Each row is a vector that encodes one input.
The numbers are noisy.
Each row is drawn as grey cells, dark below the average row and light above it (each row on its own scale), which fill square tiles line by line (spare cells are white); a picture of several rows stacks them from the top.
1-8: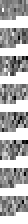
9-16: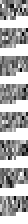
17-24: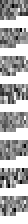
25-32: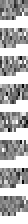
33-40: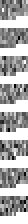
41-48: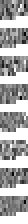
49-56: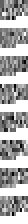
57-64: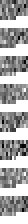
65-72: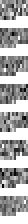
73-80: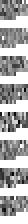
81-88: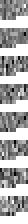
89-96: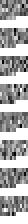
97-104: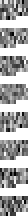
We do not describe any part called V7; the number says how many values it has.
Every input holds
a value of V7, together with either one of 5 labels, or three true/false values.
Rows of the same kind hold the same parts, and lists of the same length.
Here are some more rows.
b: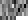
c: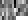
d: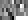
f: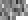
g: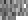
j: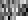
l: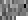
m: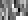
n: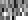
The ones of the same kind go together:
b, c, d, j, l, m, n
f, g

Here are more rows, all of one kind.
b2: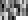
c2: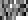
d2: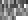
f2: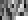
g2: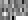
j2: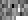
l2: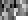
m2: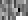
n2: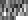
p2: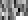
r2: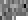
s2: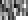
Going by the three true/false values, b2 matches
g2 and s2.
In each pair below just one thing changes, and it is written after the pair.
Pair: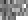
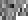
the label
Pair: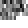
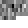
the label
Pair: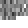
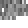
the label
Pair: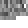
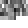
the value of V7
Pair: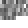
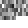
the label
